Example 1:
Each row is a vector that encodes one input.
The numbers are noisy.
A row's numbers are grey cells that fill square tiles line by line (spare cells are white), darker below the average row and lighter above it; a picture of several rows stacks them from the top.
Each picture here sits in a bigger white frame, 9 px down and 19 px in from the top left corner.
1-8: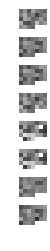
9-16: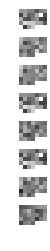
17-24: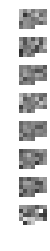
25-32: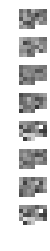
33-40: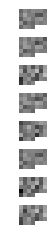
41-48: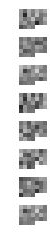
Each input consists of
a list of up to two points on a 5-point line.
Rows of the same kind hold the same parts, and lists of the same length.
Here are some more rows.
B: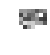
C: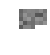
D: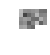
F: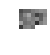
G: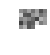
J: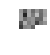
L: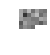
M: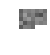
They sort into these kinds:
B
C, F, M
D, G, J, L

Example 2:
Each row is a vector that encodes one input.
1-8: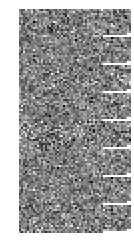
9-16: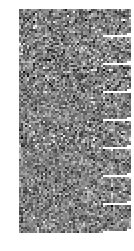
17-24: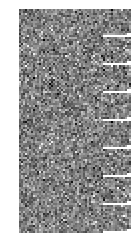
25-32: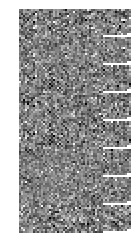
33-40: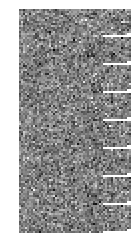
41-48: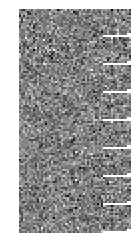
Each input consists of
a point on a 6-point line, together with either a fixed value, or three true/false values.
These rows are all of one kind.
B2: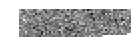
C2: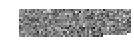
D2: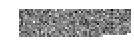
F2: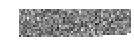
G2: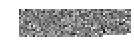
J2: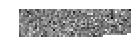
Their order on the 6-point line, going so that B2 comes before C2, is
F2, B2, C2, J2, D2, G2.
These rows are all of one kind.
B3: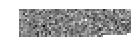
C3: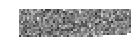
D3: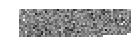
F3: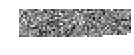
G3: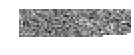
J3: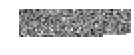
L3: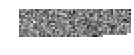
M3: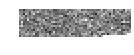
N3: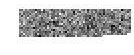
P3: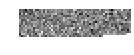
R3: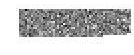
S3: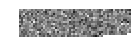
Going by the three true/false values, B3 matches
M3, P3 and R3.
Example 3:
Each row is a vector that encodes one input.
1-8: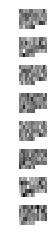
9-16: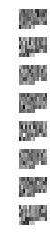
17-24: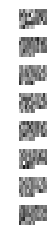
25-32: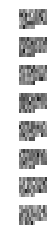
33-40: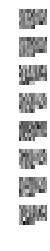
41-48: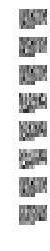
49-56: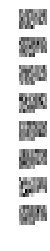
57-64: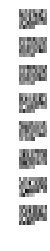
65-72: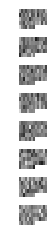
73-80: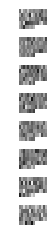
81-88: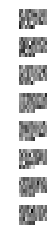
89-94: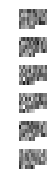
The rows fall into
2 kinds.
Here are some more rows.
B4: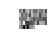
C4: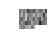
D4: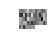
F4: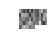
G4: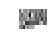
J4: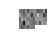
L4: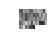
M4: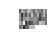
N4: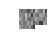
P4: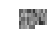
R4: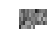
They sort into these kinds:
B4, D4, G4, M4
C4, F4, J4, L4, N4, P4, R4

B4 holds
one of 6 labels.
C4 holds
a point on a 13-point line.
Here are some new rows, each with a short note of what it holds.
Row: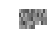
a point on a 13-point line
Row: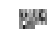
one of 6 labels
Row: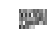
one of 6 labels
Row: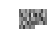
one of 6 labels
